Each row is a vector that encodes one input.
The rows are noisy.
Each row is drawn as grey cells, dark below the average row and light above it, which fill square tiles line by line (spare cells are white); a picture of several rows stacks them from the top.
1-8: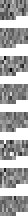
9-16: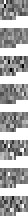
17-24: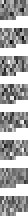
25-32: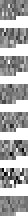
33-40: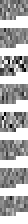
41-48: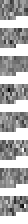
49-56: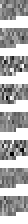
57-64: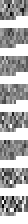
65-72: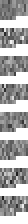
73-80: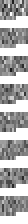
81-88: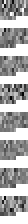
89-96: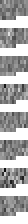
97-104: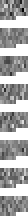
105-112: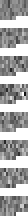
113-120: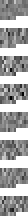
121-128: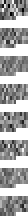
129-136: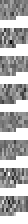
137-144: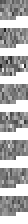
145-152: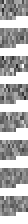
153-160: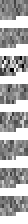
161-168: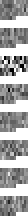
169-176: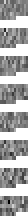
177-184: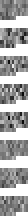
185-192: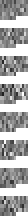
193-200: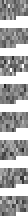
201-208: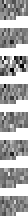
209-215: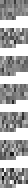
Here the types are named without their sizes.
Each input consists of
a point on a line and a true/false value, together with either a point on a line, or a node of a tree.
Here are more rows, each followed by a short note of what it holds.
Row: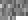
a point on a line, a node of a tree and a true/false value
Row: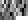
a point on a line, a node of a tree and a true/false value
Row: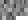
a point on each of two lines and a true/false value
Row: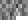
a point on a line, a node of a tree and a true/false value
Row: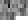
a point on a line, a node of a tree and a true/false value
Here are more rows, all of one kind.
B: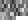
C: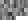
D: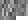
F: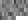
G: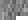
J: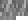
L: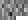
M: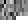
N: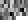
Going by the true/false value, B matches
D and G.
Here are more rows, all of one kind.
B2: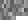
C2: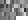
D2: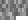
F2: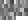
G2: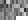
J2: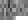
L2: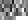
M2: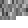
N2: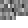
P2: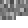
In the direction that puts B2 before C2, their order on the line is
B2, M2, P2, F2, N2, D2, J2, L2, C2, G2.
